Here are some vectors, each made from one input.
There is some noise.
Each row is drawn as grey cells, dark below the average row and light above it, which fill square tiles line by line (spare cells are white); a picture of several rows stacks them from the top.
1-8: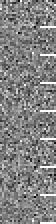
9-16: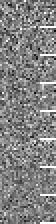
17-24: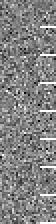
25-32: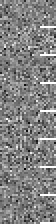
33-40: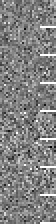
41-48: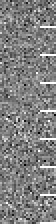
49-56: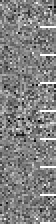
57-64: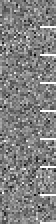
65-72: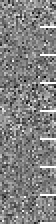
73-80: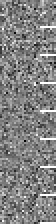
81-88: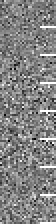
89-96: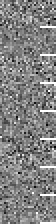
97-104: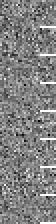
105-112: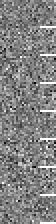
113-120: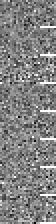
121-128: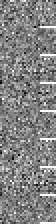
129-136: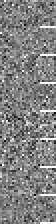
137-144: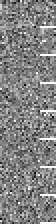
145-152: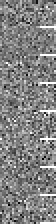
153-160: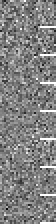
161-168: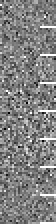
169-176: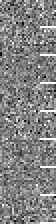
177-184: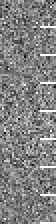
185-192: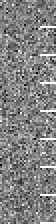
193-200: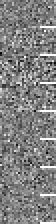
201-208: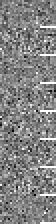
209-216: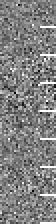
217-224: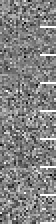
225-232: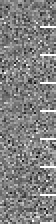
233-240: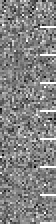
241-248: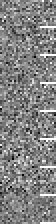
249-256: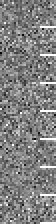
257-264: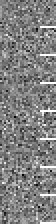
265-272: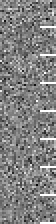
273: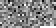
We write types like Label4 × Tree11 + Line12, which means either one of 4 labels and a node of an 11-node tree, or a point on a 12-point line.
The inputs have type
Bool × Bool × Bool × Bool + (Circle9 + Label5) × Label4 + Circle11.
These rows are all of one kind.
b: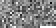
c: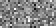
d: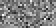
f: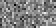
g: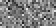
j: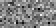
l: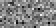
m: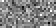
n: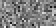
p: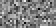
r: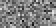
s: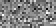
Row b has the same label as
j, l, m and p.
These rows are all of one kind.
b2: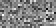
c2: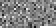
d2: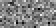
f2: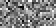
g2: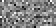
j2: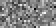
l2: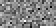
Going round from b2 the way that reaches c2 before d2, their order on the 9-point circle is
b2, l2, g2, c2, f2, d2, j2.
